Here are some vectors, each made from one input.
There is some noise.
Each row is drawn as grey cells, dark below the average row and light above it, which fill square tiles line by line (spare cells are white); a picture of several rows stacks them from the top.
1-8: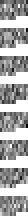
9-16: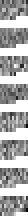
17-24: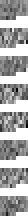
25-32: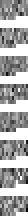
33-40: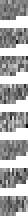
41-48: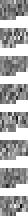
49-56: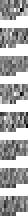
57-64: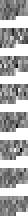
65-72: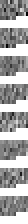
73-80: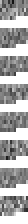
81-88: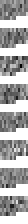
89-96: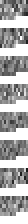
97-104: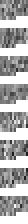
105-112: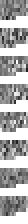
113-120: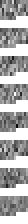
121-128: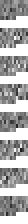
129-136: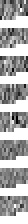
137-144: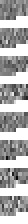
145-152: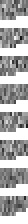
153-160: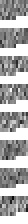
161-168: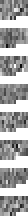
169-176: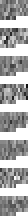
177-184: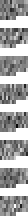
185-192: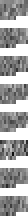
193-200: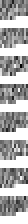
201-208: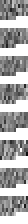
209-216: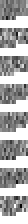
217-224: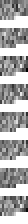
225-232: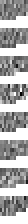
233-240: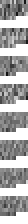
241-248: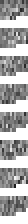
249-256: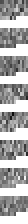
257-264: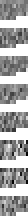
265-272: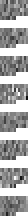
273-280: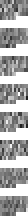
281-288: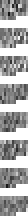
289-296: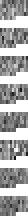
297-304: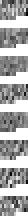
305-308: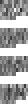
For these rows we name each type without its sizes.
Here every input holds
either a point on a circle and a true/false value, or a point on each of two lines.
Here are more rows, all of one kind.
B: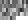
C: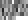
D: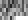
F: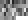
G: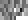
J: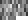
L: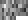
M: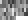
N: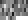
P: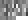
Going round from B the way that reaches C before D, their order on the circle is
B, N, L, G, J, C, P, F, M, D.
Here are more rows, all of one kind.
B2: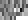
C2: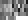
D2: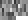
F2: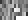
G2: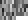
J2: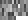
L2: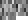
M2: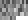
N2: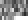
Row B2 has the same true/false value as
F2 and M2.
